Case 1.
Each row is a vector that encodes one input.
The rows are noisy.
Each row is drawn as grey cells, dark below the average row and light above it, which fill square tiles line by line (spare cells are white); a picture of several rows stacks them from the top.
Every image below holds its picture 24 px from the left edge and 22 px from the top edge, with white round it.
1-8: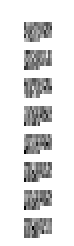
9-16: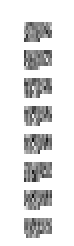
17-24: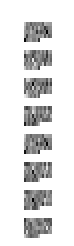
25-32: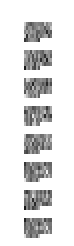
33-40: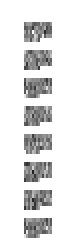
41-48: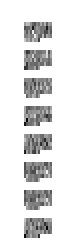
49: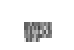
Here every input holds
a point on a 6-point circle and three true/false values.
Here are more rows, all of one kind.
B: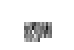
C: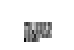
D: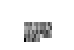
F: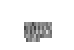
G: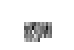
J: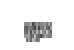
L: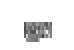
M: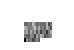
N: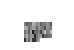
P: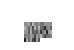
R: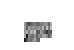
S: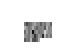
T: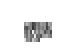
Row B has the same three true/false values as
G, J and T.
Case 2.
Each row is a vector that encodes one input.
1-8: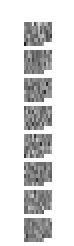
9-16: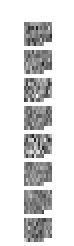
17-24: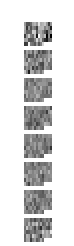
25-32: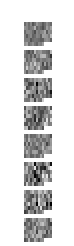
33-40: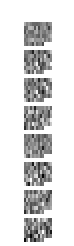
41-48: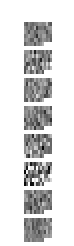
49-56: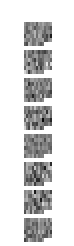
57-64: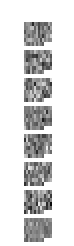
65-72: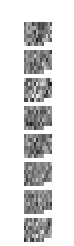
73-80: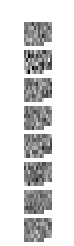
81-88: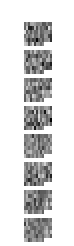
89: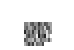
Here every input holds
one of 7 labels, together with either a fixed value, or a node of an 8-node tree.
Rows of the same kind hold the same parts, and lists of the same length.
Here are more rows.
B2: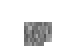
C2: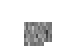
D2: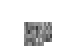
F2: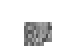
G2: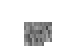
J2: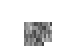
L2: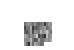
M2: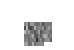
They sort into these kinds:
B2, D2, F2, G2, L2, M2
C2, J2

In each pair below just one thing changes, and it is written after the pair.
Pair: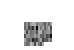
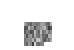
the label
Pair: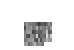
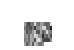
the label
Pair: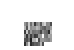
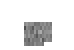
the label
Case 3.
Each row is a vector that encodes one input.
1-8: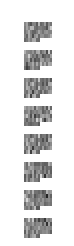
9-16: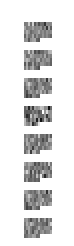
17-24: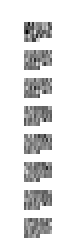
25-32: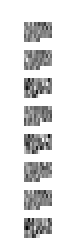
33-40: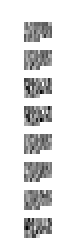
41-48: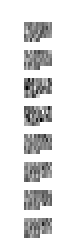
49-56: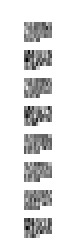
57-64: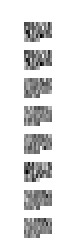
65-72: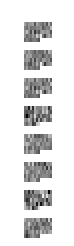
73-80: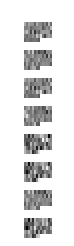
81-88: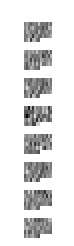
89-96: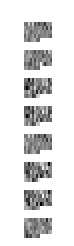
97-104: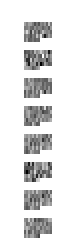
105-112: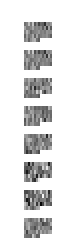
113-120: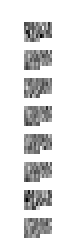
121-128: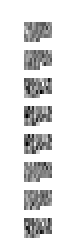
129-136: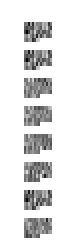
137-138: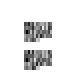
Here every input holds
either a point on a 6-point circle, or a point on a 15-point circle.
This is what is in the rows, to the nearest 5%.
About 30% of them hold a point on a 6-point circle. The rest hold a point on a 15-point circle.
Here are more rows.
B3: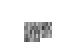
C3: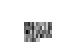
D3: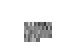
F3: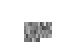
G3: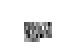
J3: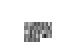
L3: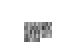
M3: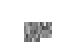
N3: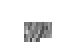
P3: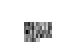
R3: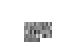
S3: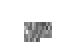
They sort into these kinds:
B3, D3, F3, J3, L3, M3, N3, R3, S3
C3, G3, P3

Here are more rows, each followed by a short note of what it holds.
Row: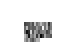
a point on a 6-point circle
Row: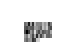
a point on a 6-point circle
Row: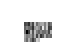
a point on a 6-point circle
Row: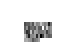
a point on a 6-point circle
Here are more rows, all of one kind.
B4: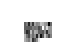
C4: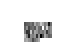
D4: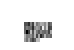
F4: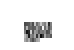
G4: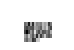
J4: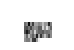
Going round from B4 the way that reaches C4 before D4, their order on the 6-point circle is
B4, C4, F4, D4, G4, J4.
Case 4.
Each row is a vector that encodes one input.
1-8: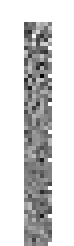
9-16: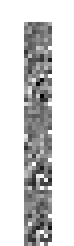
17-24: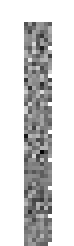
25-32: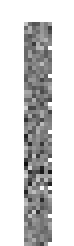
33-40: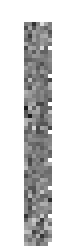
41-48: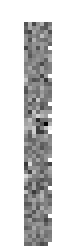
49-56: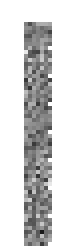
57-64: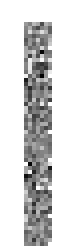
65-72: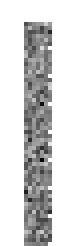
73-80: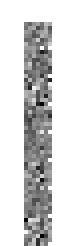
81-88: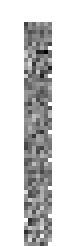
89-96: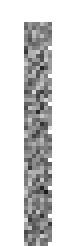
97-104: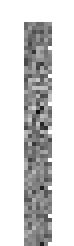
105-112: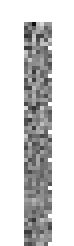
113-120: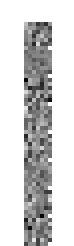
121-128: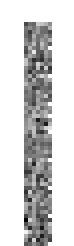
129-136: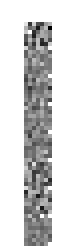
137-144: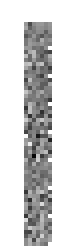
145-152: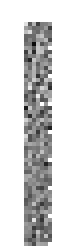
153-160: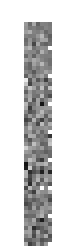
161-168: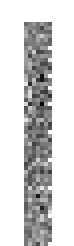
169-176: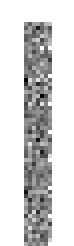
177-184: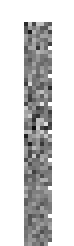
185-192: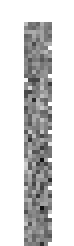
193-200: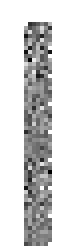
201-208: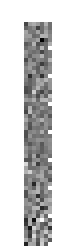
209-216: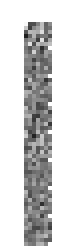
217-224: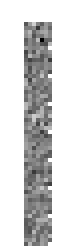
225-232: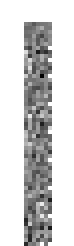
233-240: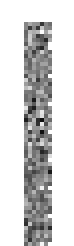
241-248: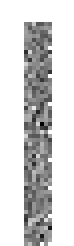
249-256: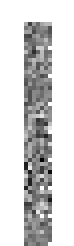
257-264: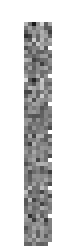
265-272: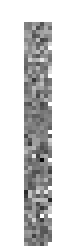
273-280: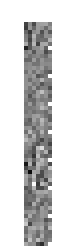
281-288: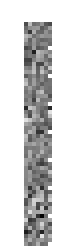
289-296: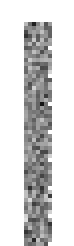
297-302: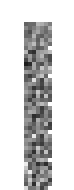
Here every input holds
either a point on a 10-point circle, or five true/false values.
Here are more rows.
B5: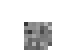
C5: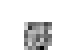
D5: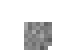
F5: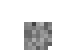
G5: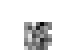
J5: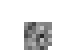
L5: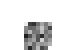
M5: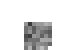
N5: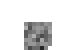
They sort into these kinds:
B5, C5, D5, F5, J5, L5, M5, N5
G5

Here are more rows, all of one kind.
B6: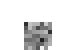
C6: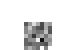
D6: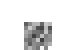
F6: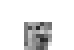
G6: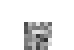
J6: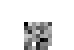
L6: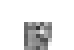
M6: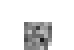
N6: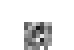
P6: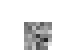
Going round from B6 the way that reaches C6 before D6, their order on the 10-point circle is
B6, G6, C6, D6, P6, N6, J6, M6, F6, L6.
